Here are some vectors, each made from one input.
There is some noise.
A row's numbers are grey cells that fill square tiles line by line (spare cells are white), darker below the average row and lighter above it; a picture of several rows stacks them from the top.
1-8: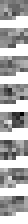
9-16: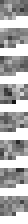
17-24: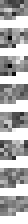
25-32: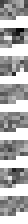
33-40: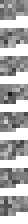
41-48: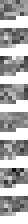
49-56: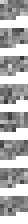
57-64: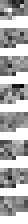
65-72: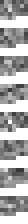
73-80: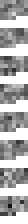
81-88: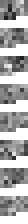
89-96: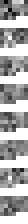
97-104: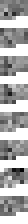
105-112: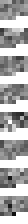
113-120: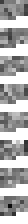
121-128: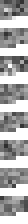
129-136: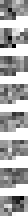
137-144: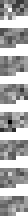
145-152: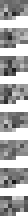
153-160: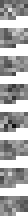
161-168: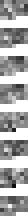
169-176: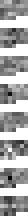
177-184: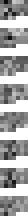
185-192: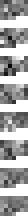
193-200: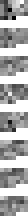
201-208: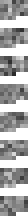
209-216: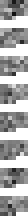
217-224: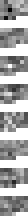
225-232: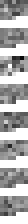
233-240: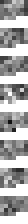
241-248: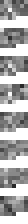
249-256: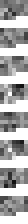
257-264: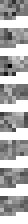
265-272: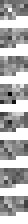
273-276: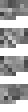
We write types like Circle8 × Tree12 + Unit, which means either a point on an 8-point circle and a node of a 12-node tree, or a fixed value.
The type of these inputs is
Bool × Bool × Bool + (Line4 + Line9) × Line9.
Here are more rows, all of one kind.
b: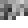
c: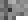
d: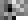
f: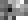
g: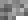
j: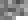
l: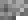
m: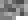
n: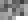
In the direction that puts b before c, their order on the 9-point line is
b, g, c, j, m, d, f, n, l.
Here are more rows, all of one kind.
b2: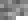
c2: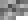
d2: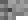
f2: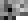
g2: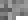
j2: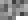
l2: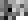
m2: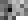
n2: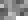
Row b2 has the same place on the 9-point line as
d2, g2 and n2.
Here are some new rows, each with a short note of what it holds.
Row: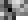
a point on a 4-point line and a point on a 9-point line
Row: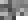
a point on each of two 9-point lines
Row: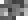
a point on each of two 9-point lines
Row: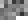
a point on a 4-point line and a point on a 9-point line
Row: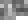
a point on each of two 9-point lines
